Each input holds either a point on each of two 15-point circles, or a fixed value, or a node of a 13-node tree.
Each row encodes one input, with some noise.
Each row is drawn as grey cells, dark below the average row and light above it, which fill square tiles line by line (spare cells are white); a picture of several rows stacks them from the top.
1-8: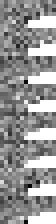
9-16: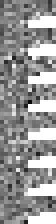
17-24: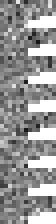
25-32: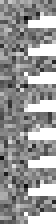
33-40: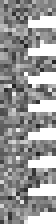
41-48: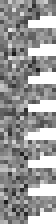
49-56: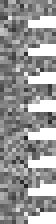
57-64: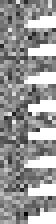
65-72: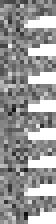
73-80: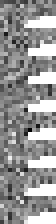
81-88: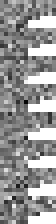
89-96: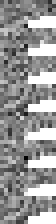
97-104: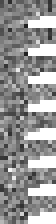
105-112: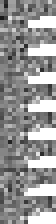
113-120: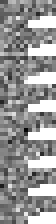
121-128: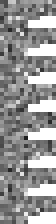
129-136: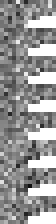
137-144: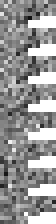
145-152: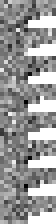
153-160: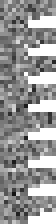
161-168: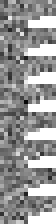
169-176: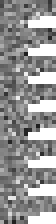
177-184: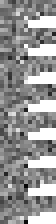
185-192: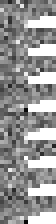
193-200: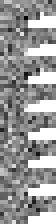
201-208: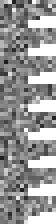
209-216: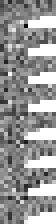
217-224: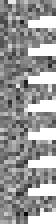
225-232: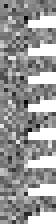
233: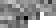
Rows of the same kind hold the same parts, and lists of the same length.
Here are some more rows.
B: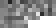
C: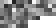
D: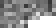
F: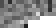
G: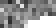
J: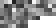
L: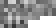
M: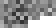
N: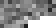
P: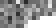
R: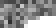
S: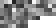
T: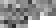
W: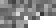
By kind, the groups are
B, D, F, G, N, P, R, W
C, J, S
L, M, T

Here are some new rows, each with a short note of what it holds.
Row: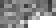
a node of a 13-node tree
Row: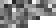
a fixed value
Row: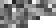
a fixed value
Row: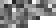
a fixed value
